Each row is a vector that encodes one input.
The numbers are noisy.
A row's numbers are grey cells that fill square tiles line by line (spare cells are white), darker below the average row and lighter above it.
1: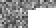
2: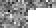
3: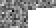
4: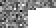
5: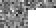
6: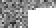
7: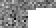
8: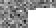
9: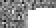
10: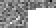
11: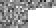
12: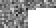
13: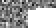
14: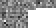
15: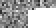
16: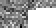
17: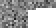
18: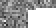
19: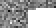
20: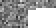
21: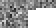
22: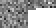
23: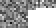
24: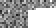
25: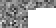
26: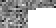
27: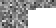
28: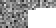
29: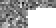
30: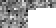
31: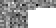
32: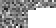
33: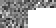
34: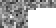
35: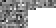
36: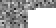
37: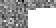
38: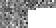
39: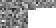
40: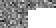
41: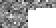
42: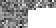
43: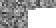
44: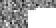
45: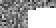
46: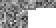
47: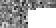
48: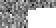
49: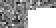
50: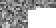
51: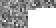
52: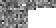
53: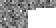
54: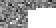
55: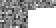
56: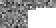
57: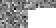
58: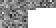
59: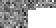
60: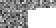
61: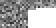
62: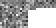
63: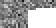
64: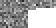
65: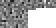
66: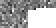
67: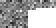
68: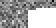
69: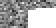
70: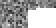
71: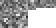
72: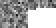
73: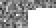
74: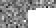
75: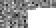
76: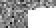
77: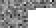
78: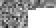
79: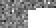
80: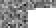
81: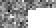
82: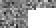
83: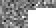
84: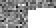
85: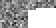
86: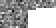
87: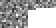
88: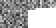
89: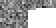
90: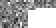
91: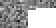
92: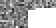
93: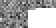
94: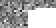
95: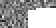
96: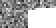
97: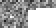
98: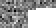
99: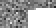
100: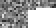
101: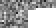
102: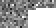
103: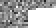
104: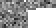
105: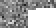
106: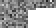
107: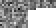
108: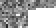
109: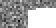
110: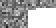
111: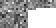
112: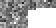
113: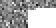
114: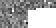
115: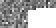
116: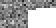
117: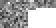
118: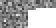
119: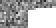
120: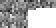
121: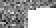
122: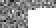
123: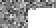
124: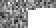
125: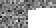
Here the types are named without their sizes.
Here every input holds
a node of a tree, together with either a point on a circle, or a node of a tree.
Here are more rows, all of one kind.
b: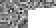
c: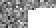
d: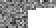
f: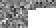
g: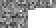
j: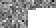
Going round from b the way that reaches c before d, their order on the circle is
b, j, c, f, d, g.
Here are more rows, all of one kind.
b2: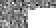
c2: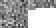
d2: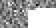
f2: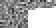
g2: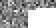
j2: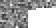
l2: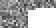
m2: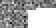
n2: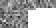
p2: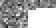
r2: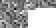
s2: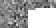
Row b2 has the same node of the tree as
d2, g2, m2 and r2.
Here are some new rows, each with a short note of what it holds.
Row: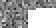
a point on a circle and a node of a tree
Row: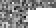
a node of each of two trees
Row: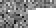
a point on a circle and a node of a tree
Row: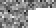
a node of each of two trees
